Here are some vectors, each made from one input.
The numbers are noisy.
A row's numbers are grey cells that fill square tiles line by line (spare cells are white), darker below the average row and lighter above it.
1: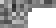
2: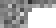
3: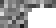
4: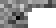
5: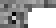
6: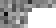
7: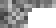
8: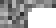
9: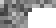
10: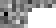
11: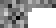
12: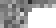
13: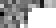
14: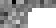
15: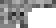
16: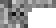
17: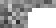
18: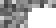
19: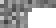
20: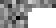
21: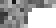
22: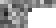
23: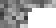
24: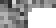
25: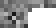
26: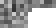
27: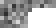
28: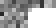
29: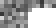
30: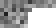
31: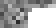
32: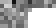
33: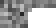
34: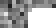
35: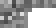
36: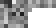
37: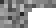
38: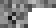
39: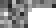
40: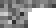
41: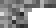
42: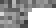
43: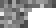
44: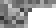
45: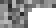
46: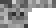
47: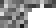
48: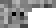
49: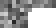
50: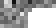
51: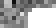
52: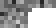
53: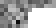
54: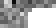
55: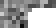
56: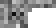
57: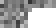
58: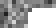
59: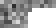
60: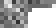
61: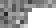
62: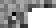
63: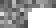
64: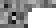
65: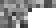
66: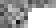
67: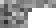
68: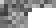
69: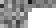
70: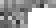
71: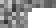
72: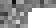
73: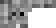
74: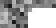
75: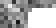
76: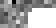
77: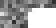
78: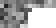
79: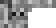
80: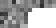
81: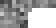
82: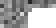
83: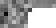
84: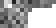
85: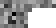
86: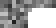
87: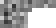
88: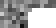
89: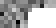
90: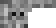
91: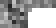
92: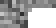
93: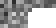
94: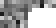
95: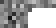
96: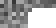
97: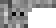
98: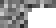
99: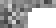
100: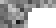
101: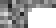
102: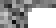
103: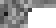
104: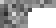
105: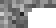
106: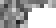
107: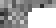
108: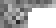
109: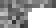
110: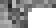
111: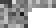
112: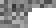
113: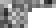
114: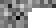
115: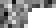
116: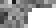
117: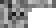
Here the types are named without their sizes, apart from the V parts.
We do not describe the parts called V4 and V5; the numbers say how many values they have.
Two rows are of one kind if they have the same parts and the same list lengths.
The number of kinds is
2.
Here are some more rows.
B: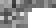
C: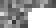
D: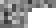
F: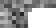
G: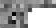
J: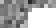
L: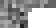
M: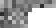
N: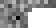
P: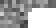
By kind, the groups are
B, D, J, M
C, F, G, L, N, P

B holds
a point on each of two circles.
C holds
a true/false value, a value of V4 and a value of V5.
